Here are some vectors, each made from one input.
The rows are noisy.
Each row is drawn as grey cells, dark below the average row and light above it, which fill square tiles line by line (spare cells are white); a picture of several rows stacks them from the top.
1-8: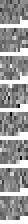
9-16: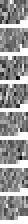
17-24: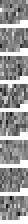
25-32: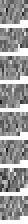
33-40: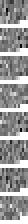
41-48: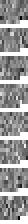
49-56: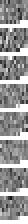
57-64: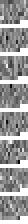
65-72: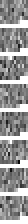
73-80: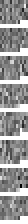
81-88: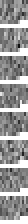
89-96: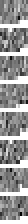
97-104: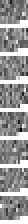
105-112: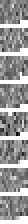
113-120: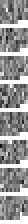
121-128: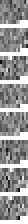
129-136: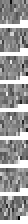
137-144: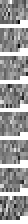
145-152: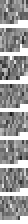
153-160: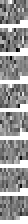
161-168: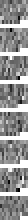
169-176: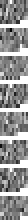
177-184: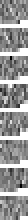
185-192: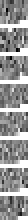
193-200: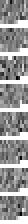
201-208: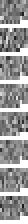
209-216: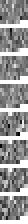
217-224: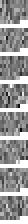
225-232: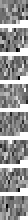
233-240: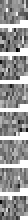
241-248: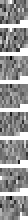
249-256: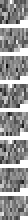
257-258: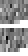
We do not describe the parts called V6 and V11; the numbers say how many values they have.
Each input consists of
either a node of a 12-node tree and a value of V11, or a true/false value and a value of V6.
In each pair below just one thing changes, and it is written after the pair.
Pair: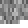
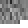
the value of V11
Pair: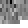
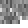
the value of V11
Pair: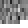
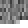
the node of the tree
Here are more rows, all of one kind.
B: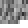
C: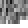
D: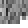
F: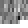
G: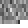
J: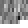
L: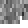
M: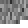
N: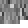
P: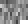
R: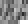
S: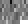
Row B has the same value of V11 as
F, J and R.
